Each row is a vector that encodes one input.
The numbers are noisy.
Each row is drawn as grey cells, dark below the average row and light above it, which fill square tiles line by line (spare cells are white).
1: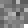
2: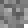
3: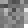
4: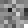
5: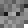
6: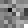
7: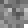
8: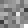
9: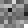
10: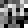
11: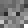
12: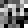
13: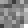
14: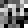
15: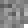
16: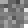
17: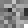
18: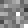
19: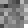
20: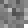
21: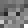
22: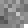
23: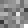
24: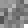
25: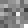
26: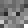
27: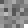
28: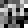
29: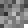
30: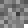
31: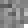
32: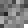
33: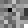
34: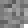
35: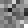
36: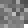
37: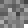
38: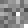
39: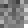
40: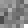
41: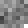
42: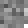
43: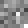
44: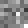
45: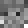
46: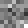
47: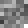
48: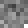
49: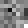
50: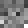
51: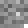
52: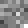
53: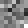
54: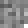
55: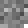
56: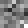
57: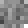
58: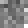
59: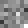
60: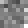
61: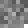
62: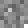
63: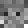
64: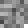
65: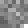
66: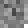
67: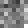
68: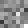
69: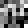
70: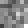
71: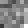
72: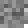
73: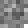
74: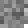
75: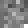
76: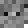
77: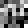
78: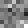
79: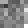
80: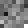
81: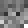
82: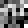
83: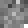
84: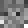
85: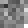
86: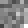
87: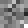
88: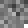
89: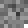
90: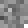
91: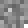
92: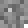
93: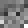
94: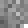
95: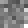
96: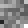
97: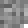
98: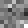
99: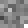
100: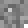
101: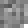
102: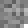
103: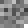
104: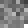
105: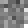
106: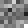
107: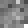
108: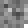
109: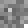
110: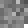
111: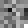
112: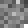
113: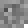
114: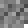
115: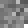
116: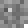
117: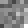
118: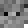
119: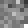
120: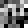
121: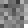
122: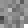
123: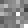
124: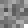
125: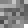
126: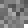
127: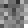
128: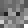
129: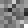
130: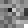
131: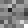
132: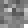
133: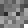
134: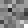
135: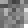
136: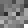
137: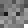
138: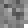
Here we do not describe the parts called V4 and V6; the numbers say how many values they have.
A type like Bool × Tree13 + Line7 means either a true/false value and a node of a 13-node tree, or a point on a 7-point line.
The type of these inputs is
Bool × Tree7 × V4 × V6 + Unit.
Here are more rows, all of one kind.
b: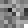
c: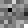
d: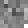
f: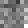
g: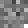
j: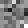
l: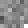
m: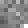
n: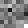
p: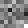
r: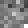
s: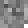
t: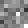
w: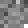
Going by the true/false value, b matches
g, l, p and w.
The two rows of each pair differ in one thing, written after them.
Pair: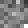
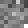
the true/false value
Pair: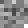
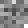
the true/false value
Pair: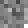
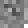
the value of V4
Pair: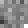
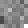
the value of V4
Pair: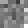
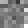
the true/false value
